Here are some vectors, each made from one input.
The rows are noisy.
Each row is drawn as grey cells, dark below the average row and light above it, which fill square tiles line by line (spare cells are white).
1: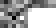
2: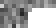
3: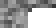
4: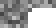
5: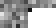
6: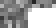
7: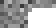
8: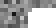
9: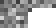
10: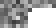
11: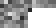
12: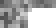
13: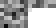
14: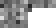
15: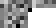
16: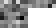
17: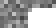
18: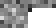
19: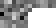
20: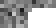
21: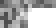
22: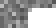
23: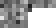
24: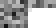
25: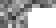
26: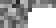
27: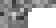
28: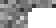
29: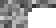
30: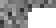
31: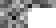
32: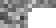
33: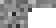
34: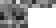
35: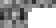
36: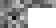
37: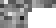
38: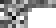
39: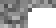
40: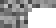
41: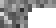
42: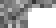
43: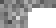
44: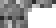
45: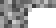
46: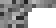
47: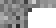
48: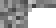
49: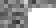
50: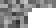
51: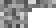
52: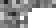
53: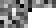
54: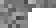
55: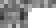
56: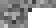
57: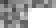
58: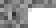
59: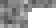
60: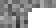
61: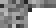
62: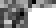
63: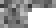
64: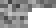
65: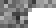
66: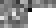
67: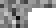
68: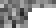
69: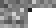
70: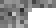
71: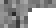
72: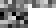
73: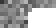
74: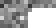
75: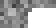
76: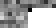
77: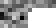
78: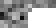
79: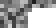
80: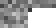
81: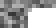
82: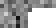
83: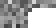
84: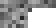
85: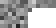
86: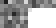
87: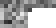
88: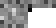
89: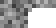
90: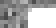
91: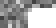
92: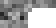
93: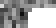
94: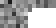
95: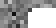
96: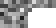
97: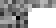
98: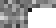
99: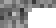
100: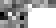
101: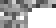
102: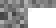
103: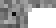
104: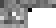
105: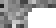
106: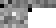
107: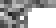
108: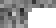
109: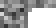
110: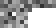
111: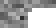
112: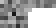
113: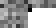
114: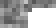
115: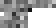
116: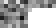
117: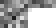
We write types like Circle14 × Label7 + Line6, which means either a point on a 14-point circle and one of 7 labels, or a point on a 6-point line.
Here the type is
(Bool × Circle6 + Unit) × Circle8.
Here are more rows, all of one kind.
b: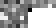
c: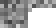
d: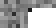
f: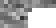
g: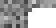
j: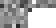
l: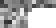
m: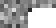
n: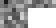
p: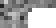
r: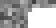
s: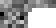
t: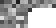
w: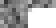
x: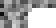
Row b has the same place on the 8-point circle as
d, g, j and m.
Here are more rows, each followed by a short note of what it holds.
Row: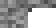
a point on a 6-point circle, a point on an 8-point circle and a true/false value
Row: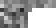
a point on an 8-point circle
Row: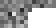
a point on an 8-point circle
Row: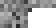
a point on a 6-point circle, a point on an 8-point circle and a true/false value
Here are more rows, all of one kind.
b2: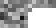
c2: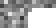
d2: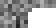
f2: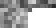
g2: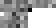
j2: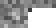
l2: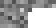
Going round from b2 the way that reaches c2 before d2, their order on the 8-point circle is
b2, c2, l2, d2, g2, f2, j2.
